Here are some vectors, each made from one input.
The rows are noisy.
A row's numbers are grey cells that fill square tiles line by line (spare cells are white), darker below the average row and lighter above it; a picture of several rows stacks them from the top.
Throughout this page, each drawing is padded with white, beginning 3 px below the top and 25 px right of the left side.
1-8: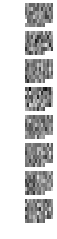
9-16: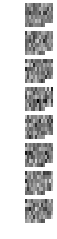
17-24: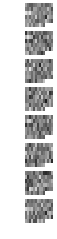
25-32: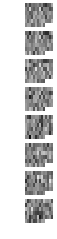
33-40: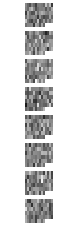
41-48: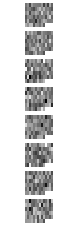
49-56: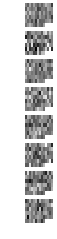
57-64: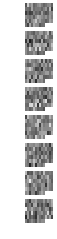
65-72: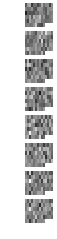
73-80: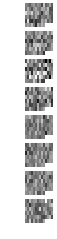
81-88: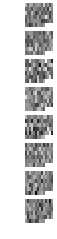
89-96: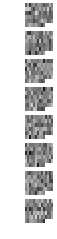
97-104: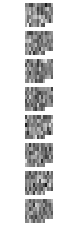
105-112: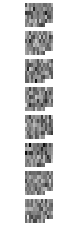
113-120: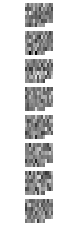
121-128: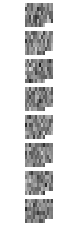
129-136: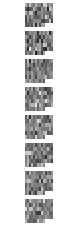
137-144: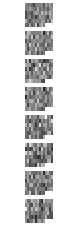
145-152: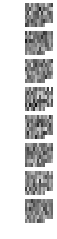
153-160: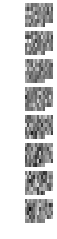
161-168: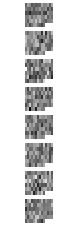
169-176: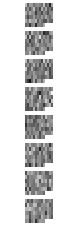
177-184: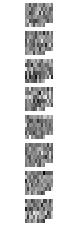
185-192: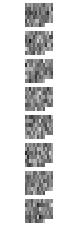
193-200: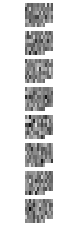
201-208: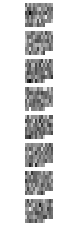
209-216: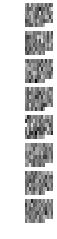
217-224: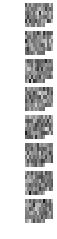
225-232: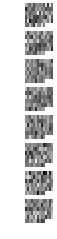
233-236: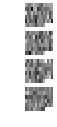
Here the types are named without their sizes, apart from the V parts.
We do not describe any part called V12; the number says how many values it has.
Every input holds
a point on a line, together with either a point on a line, or a value of V12.
